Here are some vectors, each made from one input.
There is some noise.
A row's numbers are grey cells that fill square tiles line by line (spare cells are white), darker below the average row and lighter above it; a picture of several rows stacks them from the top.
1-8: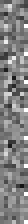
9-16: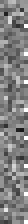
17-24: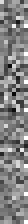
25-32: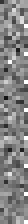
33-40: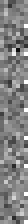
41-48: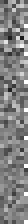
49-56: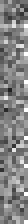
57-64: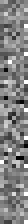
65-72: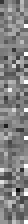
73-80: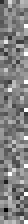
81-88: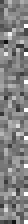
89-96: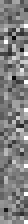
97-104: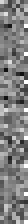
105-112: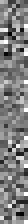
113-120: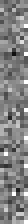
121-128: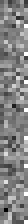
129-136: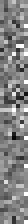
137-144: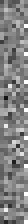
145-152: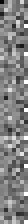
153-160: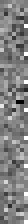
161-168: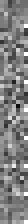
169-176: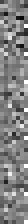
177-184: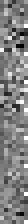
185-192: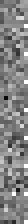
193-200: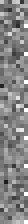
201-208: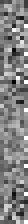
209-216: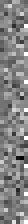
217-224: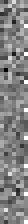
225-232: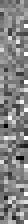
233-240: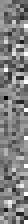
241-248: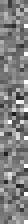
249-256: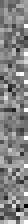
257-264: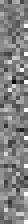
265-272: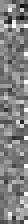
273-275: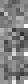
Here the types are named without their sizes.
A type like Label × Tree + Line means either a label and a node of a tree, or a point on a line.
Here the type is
List(Line).
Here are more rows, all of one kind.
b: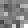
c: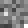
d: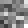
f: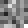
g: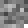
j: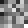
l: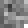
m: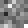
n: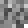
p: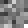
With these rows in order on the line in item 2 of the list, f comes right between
b and j.
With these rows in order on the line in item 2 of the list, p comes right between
l and m.
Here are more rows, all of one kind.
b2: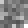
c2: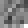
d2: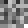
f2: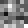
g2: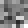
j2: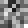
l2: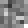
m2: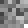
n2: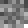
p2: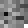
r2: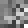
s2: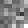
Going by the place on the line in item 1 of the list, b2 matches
c2, d2, g2 and n2.
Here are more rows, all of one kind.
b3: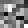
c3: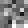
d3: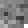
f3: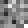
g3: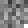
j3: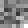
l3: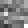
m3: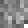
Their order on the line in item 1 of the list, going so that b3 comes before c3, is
d3, b3, f3, j3, g3, m3, c3, l3.
